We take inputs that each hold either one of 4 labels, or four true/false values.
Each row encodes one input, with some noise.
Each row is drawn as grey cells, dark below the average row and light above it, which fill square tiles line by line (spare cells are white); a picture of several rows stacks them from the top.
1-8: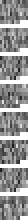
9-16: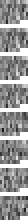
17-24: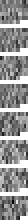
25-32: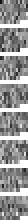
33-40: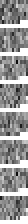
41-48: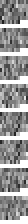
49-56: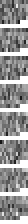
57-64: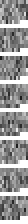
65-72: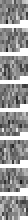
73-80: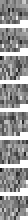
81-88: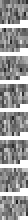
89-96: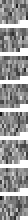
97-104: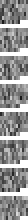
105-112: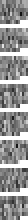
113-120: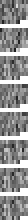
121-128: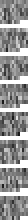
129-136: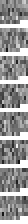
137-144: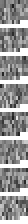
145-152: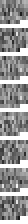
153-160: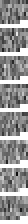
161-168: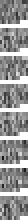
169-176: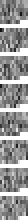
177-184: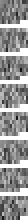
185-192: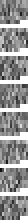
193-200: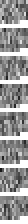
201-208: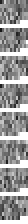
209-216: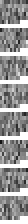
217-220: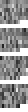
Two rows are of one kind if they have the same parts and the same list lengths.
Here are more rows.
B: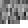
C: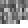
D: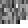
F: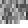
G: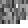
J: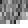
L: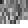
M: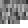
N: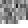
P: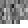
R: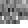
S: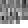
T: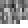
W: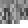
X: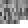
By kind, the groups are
B, C, D, F, G, M, N, P, R, S, T, W, X
J, L

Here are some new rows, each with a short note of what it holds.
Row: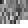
one of 4 labels
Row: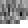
four true/false values
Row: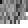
one of 4 labels
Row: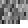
four true/false values
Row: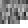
four true/false values
